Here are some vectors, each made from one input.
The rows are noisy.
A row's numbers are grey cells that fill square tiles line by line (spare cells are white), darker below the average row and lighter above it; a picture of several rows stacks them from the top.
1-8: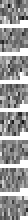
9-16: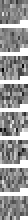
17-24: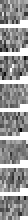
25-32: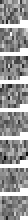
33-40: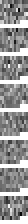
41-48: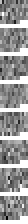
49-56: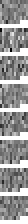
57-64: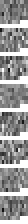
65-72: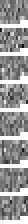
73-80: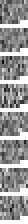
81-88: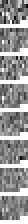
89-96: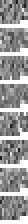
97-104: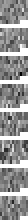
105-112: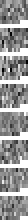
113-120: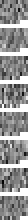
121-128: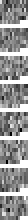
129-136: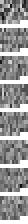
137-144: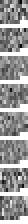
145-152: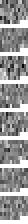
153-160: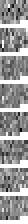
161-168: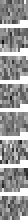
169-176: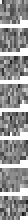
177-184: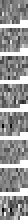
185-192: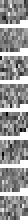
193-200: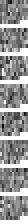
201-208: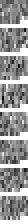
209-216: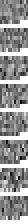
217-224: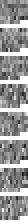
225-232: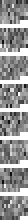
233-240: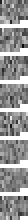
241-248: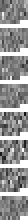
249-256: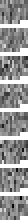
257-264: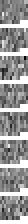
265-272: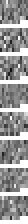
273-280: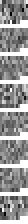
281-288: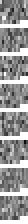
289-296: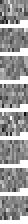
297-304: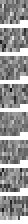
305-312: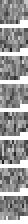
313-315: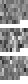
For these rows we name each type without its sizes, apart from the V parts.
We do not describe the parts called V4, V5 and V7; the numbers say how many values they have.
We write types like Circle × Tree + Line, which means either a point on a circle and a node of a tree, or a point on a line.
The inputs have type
(Line × Tree × V4 × V5 + V7) × Tree.
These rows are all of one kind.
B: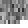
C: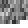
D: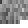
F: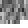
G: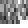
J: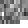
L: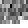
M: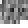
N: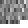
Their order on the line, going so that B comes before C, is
F, B, D, G, N, L, J, C, M.
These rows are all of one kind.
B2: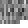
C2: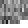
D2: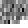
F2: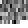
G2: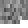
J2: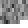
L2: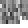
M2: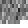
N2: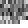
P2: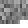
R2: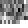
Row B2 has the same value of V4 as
N2 and R2.
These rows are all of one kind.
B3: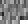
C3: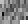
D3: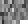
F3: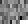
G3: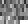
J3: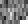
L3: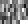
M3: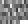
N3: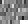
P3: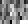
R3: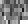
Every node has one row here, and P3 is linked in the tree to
N3.
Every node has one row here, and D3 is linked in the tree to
M3.
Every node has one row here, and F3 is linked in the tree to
B3 and J3.
